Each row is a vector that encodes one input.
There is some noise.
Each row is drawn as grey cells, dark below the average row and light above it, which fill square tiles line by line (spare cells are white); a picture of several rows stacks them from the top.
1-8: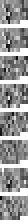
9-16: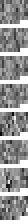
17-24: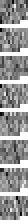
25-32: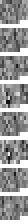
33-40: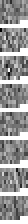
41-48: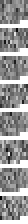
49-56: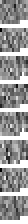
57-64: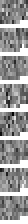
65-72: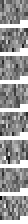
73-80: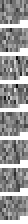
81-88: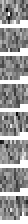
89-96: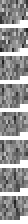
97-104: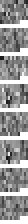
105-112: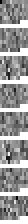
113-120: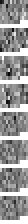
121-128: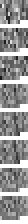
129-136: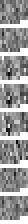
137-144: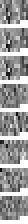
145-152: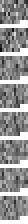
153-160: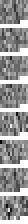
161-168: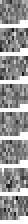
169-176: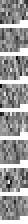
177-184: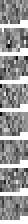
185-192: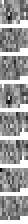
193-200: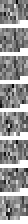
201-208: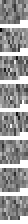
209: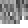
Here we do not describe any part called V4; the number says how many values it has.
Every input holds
either a point on a 9-point line, or a point on a 12-point line, or a value of V4.
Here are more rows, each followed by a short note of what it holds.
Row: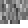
a point on a 12-point line
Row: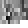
a value of V4
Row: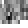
a value of V4
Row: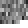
a point on a 9-point line
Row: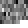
a point on a 9-point line
